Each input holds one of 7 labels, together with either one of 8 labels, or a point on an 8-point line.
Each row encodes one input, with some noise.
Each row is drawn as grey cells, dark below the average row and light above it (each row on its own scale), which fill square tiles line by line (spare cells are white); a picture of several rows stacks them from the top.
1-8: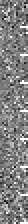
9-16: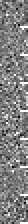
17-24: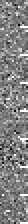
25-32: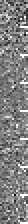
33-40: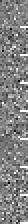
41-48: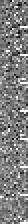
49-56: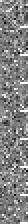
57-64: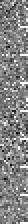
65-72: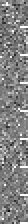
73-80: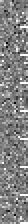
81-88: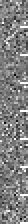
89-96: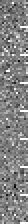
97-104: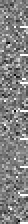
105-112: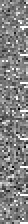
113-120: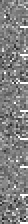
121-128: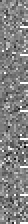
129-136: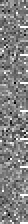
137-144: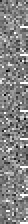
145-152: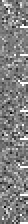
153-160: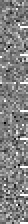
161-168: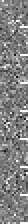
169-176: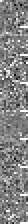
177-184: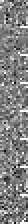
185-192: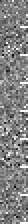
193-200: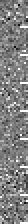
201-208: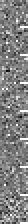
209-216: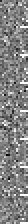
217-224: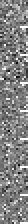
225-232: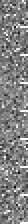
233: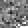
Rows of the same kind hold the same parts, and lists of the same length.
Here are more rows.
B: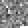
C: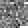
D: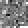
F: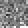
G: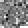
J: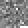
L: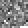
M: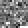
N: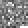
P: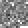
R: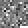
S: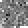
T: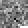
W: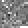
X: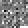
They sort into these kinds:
B, C, G, L, M, N, P, W
D, F, J, R, S, T, X

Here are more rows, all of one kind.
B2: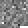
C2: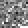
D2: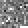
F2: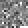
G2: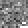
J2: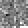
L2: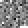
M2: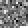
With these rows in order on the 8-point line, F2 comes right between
B2 and L2.
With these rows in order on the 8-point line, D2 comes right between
G2 and M2.
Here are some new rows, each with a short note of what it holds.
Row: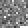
one of 7 labels and one of 8 labels
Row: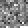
one of 7 labels and a point on an 8-point line
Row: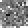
one of 7 labels and a point on an 8-point line
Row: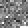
one of 7 labels and a point on an 8-point line
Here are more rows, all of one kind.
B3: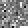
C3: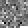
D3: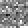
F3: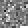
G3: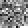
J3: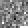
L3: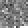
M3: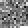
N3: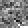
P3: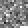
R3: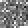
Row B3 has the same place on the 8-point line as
G3, J3 and L3.
